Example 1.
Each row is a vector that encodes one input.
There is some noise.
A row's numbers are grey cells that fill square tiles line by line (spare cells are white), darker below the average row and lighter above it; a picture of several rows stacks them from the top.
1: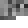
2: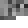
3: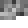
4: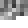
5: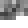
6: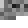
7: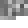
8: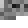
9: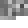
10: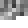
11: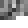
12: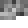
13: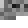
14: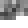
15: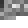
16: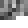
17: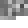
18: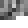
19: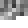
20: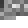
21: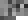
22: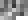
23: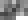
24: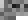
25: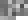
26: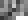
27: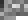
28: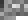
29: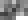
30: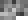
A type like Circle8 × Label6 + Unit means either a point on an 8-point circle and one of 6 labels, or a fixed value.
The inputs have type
Bool × Bool × Bool.
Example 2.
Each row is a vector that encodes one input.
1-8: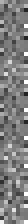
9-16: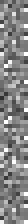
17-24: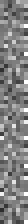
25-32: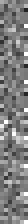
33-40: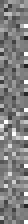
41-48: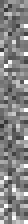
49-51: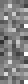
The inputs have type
Bool × Bool × Bool.
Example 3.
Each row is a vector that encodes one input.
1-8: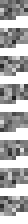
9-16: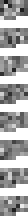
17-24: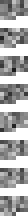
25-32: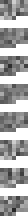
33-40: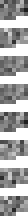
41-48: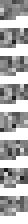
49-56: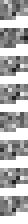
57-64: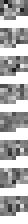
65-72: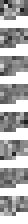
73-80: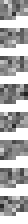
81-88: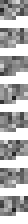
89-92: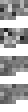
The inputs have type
Line3 × Line6.
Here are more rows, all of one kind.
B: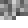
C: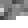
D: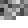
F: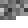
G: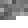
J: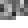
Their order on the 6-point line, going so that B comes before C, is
B, F, C, G, D, J.
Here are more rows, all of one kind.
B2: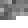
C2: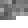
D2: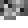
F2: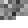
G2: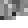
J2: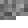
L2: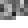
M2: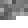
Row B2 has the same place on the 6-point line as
C2 and M2.
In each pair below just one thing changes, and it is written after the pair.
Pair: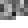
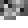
the place on the 3-point line
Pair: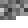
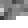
the place on the 6-point line
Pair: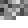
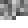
the place on the 6-point line
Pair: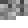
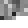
the place on the 3-point line
